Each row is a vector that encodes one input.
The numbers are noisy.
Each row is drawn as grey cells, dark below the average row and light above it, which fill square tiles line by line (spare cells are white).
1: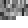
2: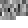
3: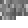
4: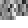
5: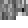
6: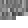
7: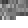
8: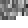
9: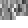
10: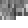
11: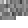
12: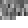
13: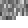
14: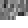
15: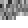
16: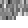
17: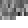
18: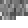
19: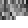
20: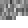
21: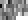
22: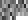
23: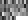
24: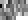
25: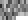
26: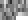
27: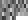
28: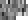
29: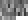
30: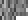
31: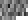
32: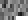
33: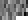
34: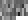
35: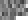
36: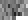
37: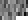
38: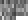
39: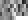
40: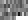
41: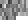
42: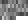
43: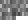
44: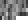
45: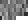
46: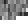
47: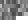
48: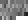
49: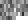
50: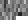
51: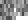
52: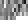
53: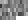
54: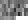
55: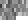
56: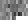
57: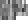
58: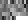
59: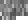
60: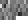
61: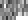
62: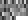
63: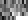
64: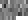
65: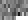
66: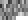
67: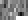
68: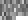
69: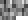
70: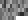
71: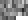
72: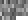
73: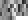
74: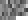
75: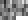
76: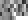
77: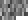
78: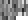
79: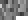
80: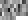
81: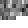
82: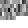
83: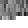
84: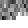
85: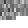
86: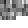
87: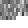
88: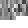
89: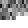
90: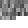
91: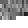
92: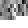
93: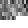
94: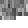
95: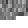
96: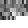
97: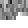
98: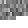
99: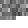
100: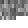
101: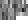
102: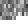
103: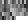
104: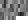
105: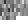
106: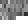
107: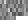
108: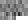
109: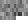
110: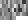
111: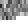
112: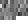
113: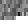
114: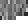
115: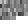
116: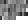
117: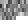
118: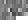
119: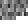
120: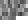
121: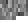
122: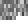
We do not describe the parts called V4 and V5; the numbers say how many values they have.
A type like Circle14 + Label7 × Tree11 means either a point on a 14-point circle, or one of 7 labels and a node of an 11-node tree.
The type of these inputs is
Bool × (Line6 + V4) × V5.
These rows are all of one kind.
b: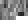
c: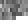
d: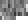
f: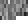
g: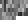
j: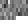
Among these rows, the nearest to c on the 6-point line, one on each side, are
g and j.
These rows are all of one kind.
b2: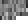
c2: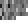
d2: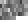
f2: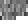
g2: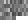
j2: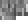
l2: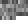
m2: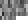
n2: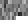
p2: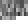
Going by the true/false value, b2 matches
l2 and n2.
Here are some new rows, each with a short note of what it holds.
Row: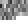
a true/false value, a value of V4 and a value of V5
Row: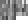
a true/false value, a value of V4 and a value of V5
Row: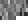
a point on a 6-point line, a true/false value and a value of V5
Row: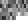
a true/false value, a value of V4 and a value of V5
